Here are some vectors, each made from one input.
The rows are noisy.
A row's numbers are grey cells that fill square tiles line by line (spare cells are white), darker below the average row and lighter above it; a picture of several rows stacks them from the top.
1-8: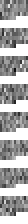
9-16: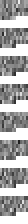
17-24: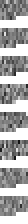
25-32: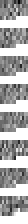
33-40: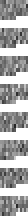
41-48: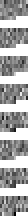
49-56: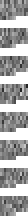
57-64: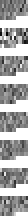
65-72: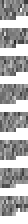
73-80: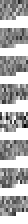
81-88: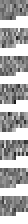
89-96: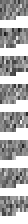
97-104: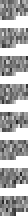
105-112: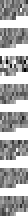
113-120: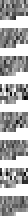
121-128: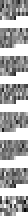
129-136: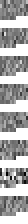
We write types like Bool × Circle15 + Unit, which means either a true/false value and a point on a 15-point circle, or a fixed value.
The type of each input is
List2(Bool × Line4).
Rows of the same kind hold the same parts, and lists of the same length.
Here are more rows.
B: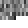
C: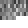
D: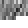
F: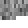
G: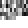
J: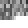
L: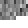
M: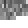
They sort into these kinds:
B, D
C, F, J, L, M
G

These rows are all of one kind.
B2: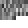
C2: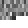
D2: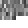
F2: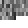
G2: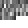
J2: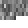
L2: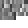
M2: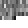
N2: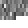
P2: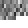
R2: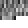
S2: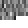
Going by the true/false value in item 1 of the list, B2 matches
G2, L2 and R2.
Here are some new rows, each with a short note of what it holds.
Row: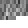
a list of two items
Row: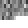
a list of two items
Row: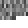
a list of one item
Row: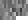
a list of two items
